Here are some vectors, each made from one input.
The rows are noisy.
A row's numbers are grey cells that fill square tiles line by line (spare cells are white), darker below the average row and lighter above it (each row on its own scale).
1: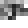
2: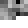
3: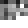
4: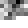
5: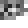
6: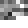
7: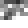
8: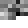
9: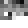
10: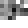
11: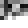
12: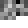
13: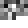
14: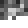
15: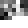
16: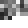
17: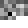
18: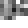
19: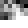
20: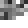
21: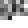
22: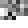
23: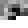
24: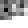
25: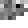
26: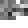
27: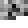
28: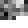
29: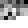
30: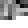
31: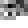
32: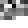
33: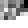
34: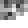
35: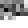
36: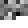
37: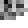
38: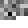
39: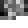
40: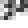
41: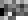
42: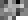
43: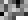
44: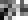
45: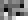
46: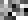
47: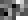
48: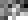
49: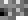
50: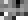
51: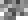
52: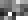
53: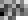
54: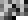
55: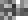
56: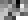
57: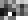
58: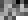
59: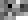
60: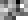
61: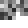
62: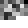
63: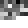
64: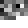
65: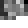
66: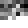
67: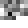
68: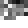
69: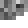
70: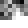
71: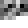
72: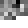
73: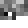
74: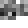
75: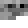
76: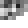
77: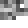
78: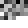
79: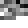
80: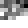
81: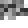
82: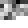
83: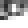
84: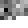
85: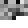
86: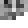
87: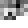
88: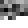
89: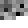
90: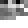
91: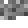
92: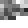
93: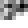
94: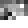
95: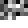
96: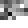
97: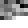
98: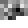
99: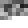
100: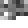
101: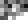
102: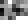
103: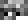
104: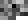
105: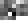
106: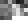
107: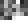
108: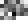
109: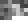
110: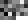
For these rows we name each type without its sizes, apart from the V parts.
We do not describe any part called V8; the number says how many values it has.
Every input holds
a value of V8, together with either a label, or a point on a line.
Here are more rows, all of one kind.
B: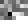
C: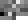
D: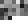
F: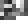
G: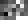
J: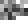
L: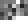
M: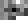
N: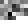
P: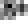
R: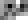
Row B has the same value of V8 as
F, J, M and N.
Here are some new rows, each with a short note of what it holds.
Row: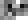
a label and a value of V8
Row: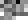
a point on a line and a value of V8
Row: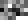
a label and a value of V8
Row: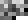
a label and a value of V8
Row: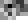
a point on a line and a value of V8
